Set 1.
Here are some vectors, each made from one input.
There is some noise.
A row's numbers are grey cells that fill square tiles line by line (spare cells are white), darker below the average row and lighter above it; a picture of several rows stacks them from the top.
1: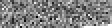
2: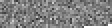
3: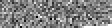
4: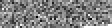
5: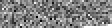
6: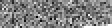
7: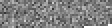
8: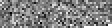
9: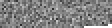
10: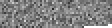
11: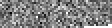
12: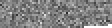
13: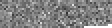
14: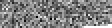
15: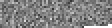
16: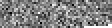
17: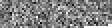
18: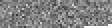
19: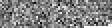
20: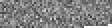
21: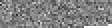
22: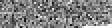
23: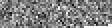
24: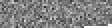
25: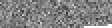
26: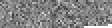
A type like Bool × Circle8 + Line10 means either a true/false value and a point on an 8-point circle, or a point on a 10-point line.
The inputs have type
Line4.
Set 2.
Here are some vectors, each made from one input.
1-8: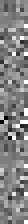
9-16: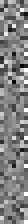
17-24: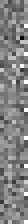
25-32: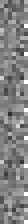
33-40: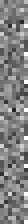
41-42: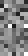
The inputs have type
Label9.
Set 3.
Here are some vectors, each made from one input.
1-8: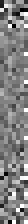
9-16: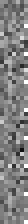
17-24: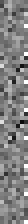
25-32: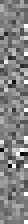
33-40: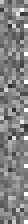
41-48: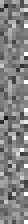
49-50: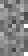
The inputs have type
Label4.
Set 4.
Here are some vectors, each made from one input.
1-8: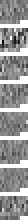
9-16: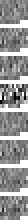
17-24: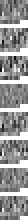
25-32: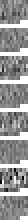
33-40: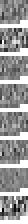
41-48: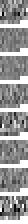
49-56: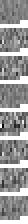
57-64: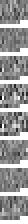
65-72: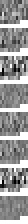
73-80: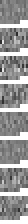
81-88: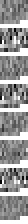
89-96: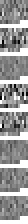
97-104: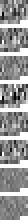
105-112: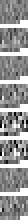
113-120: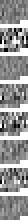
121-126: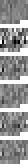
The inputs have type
Line9.
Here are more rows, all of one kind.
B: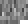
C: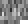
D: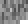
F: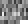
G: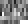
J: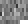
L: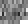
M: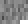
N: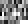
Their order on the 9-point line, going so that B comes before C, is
D, M, J, L, B, G, C, F, N.
